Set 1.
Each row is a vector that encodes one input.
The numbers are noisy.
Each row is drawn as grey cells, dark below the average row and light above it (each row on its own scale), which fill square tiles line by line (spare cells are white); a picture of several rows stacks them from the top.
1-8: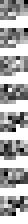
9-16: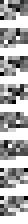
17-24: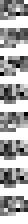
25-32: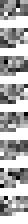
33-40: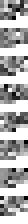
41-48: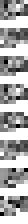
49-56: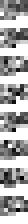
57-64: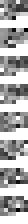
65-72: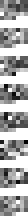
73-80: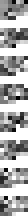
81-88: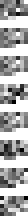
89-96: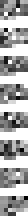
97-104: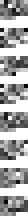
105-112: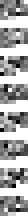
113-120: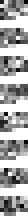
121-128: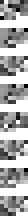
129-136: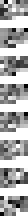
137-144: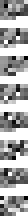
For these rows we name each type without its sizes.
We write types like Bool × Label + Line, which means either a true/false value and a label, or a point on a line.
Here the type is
Bool × Bool × Bool + Tree + Unit.
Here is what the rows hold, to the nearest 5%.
About 5% of them hold a fixed value. About 45% of them hold a node of a tree. The rest hold three true/false values.
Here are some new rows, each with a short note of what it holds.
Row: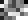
three true/false values
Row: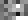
a node of a tree
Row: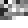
a node of a tree
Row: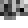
a fixed value
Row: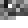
a node of a tree
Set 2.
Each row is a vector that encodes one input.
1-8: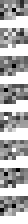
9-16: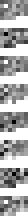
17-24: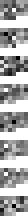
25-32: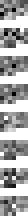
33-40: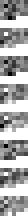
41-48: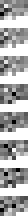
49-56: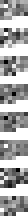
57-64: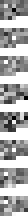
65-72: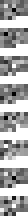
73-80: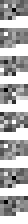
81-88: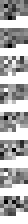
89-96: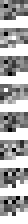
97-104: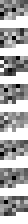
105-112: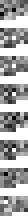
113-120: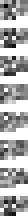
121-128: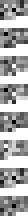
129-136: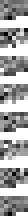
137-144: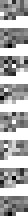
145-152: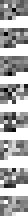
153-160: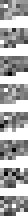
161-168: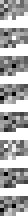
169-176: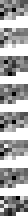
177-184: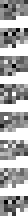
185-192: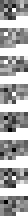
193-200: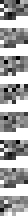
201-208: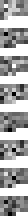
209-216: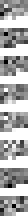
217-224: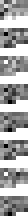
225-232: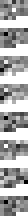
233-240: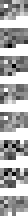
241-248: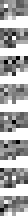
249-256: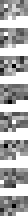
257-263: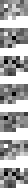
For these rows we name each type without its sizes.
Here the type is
Bool × Bool × Bool × (Tree + Unit).
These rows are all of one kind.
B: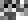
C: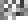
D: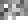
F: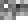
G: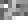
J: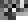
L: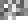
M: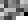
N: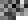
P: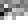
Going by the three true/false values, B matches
J and N.
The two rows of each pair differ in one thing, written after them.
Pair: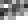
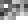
the node of the tree
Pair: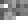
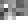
one of the three true/false values
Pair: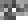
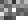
one of the three true/false values
